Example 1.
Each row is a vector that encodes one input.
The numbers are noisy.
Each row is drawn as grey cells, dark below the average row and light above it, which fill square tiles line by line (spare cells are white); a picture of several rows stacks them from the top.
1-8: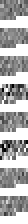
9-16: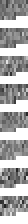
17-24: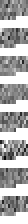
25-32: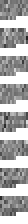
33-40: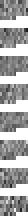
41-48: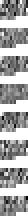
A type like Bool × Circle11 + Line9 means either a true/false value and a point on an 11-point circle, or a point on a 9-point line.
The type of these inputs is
List2(Line6).
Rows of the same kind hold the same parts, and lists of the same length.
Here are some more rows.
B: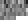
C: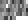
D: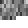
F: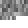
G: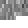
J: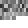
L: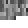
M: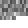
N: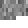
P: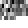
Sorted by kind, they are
B, C, D, L
F, G, J, M, N
P

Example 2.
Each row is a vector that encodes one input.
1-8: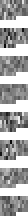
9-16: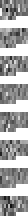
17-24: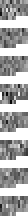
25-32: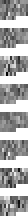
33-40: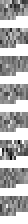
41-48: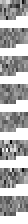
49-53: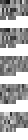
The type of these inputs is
Bool × Tree7.
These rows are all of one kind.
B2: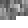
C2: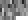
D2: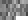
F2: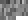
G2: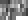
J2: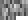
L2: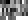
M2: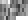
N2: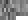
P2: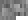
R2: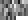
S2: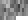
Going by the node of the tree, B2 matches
C2, J2 and P2.
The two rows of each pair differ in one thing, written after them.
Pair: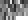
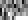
the node of the tree
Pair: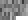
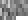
the true/false value
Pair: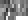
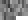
the node of the tree
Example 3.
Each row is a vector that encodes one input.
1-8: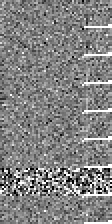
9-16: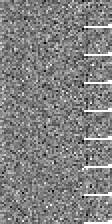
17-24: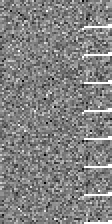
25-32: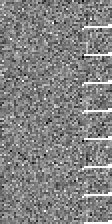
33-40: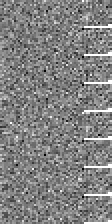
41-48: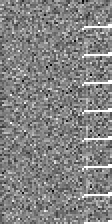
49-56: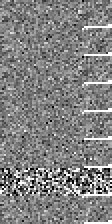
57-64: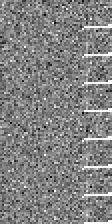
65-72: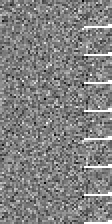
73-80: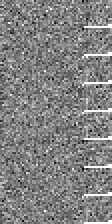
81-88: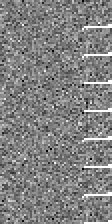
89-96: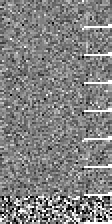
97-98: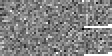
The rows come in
2 kinds.
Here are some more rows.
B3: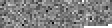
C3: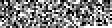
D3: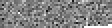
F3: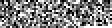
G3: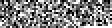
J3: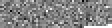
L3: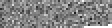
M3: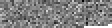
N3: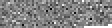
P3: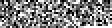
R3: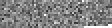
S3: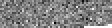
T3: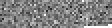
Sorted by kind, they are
B3, D3, J3, L3, M3, N3, R3, S3, T3
C3, F3, G3, P3

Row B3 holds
one of 7 labels and a true/false value.
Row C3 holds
a fixed value.
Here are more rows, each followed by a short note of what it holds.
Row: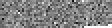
one of 7 labels and a true/false value
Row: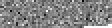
one of 7 labels and a true/false value
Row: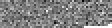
one of 7 labels and a true/false value
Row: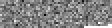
one of 7 labels and a true/false value
